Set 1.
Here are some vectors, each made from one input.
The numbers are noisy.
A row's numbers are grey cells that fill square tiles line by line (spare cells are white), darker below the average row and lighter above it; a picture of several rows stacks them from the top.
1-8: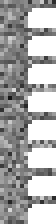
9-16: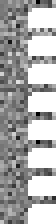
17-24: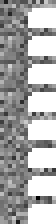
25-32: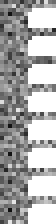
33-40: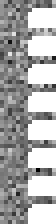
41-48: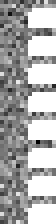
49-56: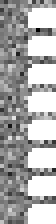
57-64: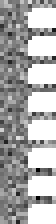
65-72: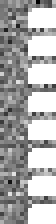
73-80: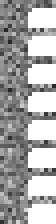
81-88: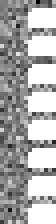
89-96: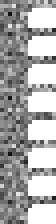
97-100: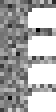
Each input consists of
either a point on a 4-point line, a point on a 5-point line and a true/false value, or a point on an 8-point line.
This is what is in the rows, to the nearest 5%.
About 60% of them hold a point on a 4-point line, a point on a 5-point line and a true/false value. The rest hold a point on an 8-point line.
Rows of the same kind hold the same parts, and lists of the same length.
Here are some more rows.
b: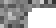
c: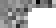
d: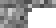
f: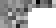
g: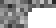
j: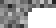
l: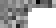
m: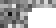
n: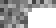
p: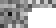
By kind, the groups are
b, c, d, f, g, j, l
m, n, p

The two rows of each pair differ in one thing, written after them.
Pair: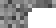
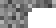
the place on the 4-point line
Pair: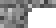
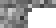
the true/false value
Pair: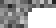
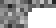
the place on the 4-point line
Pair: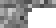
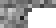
the place on the 4-point line
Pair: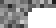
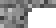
the place on the 5-point line
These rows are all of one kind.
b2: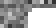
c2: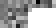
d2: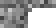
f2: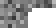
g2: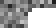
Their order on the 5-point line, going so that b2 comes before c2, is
g2, b2, d2, f2, c2.
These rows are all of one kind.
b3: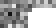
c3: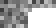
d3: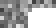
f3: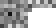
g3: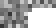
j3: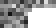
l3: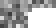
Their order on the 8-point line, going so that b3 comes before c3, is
b3, f3, g3, l3, d3, c3, j3.
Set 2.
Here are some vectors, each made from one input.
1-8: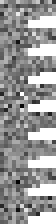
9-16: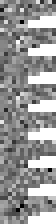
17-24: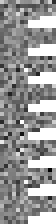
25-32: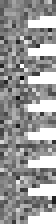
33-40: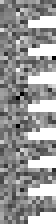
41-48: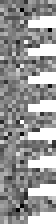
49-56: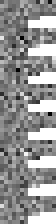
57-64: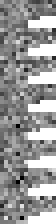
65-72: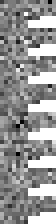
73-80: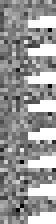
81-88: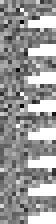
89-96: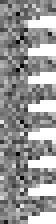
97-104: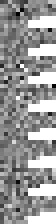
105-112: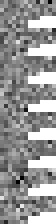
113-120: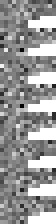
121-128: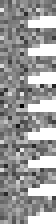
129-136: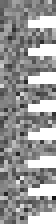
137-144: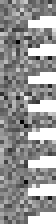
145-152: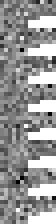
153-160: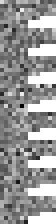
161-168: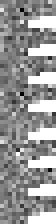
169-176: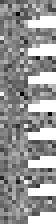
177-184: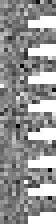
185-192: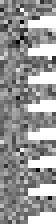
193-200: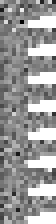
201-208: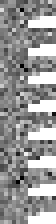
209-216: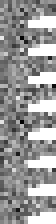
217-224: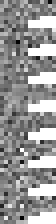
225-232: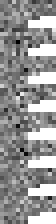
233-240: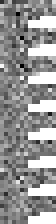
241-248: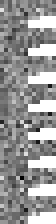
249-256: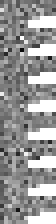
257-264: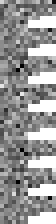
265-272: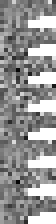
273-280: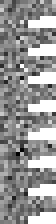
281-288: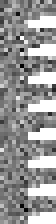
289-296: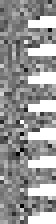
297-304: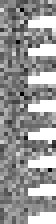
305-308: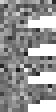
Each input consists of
a point on a 4-point line and a true/false value, together with either a point on a 6-point circle, or a fixed value.
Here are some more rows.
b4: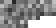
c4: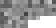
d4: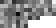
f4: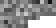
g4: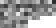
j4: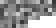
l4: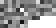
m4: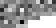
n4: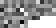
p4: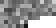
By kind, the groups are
b4, c4, f4, g4, j4, p4
d4, l4, m4, n4

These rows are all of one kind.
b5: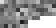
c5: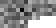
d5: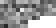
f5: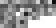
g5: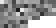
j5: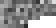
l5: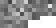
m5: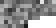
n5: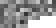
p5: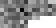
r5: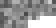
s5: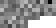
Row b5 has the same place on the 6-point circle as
c5, n5 and p5.
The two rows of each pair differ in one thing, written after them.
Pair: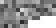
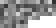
the true/false value
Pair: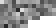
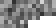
the place on the 4-point line
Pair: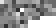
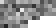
the place on the 6-point circle
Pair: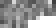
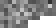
the true/false value
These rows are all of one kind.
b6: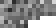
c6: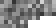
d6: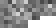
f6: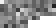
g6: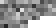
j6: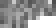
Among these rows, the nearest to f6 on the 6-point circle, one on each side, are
b6 and j6.
